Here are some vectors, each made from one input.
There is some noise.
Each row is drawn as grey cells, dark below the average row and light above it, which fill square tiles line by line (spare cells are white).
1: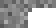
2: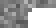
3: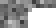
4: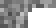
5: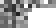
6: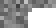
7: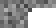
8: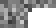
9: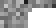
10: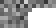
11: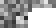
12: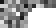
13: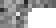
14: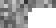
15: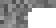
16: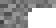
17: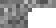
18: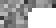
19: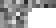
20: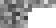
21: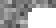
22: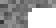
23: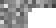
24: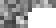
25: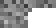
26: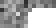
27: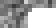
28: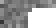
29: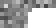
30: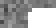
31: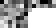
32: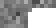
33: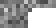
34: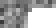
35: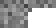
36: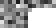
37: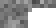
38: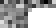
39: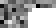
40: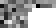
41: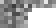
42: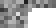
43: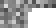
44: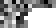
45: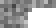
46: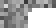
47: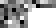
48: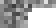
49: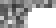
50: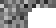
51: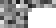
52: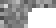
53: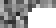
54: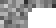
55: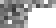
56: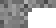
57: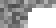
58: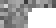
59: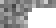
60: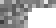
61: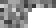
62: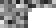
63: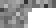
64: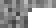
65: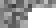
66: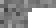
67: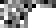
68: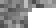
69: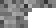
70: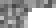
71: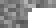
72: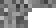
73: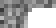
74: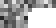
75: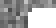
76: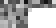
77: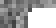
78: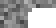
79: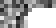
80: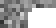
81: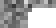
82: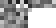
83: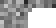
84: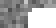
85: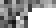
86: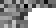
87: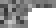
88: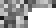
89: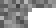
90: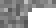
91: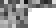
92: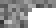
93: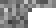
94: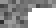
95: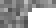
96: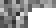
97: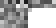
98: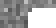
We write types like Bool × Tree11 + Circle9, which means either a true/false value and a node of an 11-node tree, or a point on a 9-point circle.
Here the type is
Bool × Tree8 + Tree9 + Unit.
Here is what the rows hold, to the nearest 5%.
About 10% of them hold a fixed value. About 40% of them hold a node of an 8-node tree and a true/false value. The rest hold a node of a 9-node tree.
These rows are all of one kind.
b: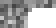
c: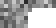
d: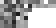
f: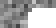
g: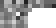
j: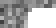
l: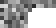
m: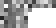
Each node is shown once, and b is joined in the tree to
d, f and j.
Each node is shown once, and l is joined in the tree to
d.
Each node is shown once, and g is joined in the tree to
f.
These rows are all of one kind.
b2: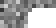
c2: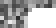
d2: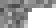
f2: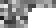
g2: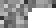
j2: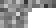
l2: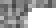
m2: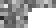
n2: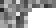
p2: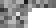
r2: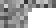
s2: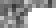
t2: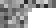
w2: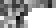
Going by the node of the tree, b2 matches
d2, f2, m2 and n2.
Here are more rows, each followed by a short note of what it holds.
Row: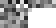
a fixed value
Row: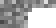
a node of an 8-node tree and a true/false value
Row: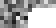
a node of an 8-node tree and a true/false value
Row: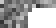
a node of a 9-node tree
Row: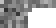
a node of a 9-node tree
